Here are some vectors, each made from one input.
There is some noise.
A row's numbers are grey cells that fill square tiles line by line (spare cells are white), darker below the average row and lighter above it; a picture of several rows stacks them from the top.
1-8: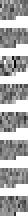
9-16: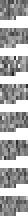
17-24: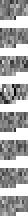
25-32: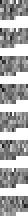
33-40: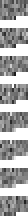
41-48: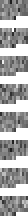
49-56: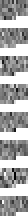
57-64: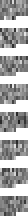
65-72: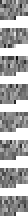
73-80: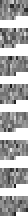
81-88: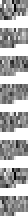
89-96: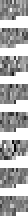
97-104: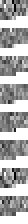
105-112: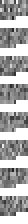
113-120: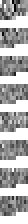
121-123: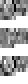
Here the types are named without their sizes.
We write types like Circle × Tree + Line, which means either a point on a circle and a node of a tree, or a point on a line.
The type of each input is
(Bool × Bool × Bool × Bool × Bool + Unit) × Line.
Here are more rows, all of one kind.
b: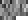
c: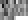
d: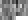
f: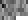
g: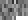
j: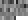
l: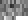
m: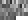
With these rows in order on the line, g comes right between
b and m.
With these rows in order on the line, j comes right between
c and d.
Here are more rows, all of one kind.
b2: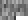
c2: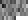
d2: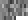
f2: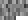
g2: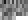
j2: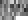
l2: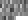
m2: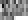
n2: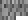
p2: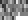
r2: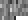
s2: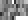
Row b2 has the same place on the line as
c2, j2, l2 and p2.
